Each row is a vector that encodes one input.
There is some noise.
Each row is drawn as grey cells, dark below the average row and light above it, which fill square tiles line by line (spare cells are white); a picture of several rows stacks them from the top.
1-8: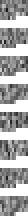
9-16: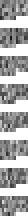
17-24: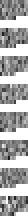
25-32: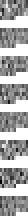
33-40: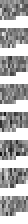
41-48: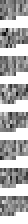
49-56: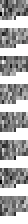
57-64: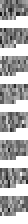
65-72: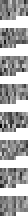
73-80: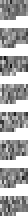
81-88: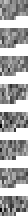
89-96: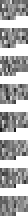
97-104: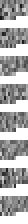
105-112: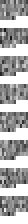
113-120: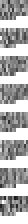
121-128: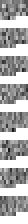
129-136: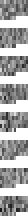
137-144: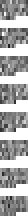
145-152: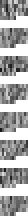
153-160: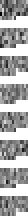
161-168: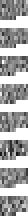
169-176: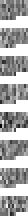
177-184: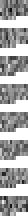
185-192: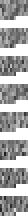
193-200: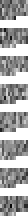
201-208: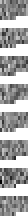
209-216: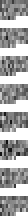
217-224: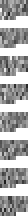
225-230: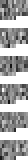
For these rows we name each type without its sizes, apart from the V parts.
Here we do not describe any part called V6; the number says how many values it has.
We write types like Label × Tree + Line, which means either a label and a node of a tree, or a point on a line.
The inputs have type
Circle × List(Line + V6).
